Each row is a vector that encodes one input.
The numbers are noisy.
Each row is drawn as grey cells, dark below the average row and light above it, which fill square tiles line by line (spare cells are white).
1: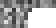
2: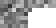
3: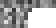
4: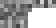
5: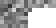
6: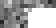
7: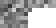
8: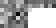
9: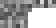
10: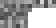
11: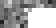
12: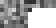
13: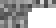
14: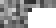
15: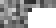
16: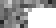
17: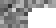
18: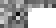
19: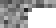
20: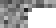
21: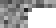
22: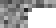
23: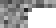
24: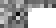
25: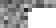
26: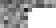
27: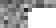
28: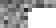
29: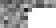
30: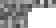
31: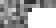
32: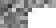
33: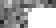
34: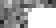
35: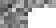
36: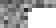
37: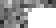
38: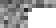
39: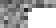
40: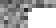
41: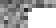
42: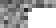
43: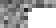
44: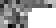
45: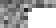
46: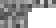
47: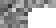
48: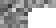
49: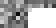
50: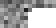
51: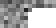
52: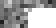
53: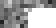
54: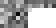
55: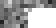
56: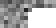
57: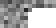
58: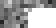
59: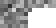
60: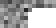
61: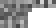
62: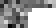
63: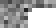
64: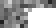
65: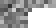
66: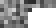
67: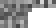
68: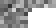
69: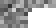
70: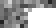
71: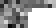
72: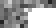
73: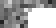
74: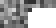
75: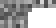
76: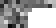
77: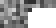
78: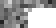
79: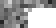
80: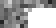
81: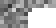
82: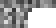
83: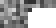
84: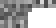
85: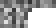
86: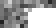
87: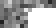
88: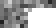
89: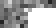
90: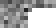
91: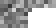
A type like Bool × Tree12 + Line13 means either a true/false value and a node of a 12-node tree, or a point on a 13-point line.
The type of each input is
Label8.
